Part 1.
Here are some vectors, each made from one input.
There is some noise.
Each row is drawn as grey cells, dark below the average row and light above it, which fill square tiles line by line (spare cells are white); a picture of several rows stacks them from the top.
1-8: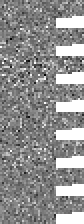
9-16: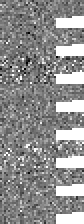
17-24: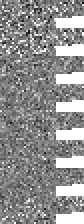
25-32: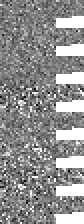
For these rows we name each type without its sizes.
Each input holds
either a fixed value, or a node of a tree.
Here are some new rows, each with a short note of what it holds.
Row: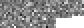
a node of a tree
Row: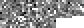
a fixed value
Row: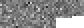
a node of a tree
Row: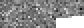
a node of a tree
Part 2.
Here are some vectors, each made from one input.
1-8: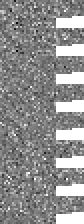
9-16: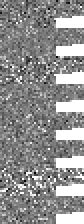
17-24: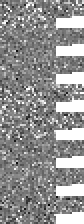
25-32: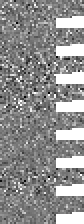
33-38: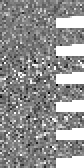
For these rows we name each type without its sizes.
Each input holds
either a fixed value, or a node of a tree.
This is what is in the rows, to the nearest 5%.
About 25% of them hold a fixed value. The rest hold a node of a tree.
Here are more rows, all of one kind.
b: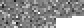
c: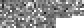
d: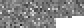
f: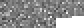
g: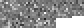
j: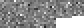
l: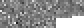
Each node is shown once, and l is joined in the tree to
b and g.
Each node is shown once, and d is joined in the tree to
c and g.
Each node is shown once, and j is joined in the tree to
f.
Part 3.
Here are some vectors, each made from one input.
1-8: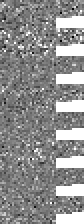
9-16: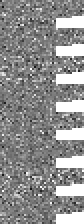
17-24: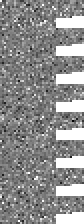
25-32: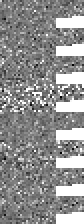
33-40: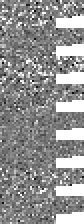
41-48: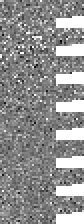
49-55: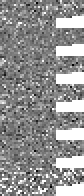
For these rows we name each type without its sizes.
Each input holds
a point on a line.
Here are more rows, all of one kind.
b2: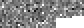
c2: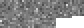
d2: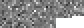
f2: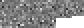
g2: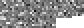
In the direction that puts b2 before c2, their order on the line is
b2, d2, c2, f2, g2.
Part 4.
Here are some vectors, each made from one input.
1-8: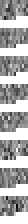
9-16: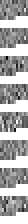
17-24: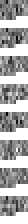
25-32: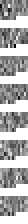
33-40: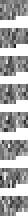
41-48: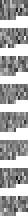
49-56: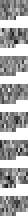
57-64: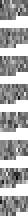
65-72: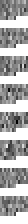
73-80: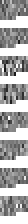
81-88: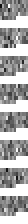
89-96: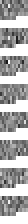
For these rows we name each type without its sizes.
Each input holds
a point on a circle.
